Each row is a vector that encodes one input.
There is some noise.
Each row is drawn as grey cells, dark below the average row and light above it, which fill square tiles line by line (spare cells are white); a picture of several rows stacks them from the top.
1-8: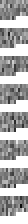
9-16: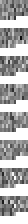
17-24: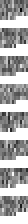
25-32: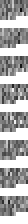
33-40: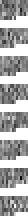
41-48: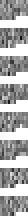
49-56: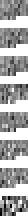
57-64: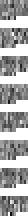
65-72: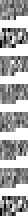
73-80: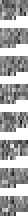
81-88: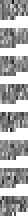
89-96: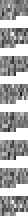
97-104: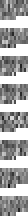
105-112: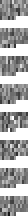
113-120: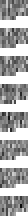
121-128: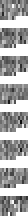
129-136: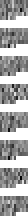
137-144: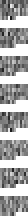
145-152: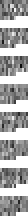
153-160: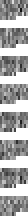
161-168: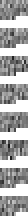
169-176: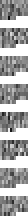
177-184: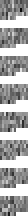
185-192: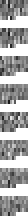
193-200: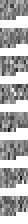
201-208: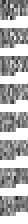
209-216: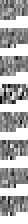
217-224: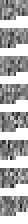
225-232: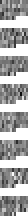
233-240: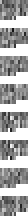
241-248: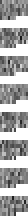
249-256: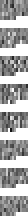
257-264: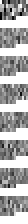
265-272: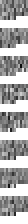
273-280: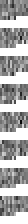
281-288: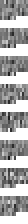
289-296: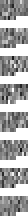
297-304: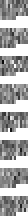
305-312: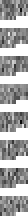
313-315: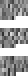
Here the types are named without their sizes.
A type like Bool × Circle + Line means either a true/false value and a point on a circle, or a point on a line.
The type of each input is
List(Line).
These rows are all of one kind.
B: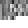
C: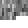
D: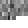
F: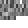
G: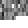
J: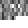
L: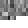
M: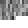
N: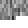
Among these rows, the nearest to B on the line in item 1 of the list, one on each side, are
J and M.
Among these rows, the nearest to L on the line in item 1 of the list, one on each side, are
D and F.
